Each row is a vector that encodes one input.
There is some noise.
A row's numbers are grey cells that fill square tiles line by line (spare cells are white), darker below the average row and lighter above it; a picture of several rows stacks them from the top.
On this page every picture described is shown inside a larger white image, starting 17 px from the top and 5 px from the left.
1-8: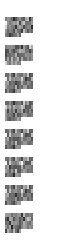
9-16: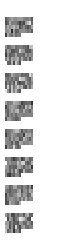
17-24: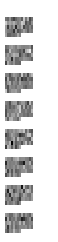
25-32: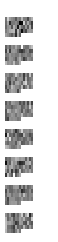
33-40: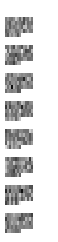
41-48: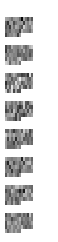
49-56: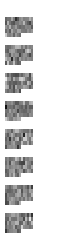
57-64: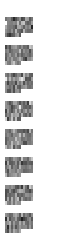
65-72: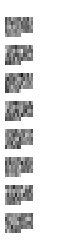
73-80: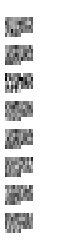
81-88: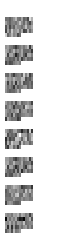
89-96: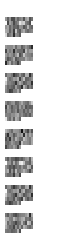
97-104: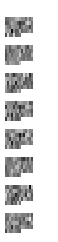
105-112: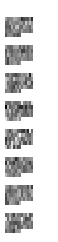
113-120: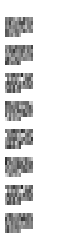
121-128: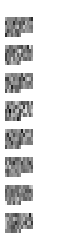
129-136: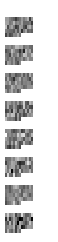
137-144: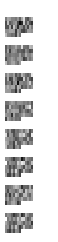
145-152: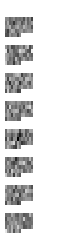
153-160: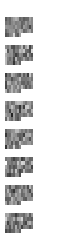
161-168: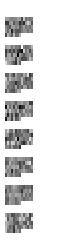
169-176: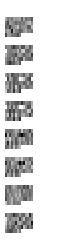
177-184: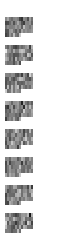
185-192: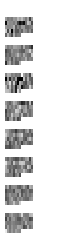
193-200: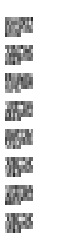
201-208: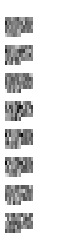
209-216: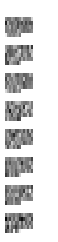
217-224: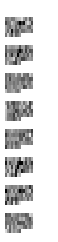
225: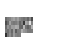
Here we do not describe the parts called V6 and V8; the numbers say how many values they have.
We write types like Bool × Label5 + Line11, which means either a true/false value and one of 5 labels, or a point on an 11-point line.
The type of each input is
Bool × V6 + Line5 × V8.
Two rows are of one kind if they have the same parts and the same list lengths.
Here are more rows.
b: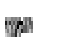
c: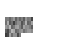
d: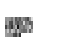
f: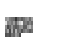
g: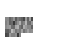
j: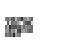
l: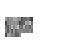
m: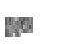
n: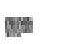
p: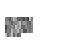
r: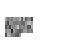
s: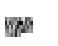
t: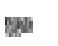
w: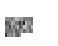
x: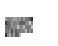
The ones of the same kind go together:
b, d, f, j, s
c, g, l, m, n, p, r, t, w, x

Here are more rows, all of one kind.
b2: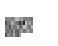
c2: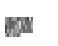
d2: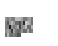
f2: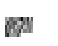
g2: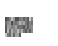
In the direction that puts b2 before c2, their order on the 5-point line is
d2, b2, f2, c2, g2.
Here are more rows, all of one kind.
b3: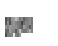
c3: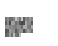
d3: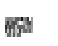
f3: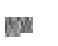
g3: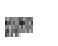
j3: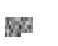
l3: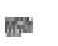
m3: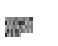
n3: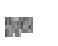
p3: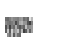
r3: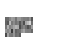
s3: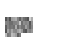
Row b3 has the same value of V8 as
j3, n3 and s3.
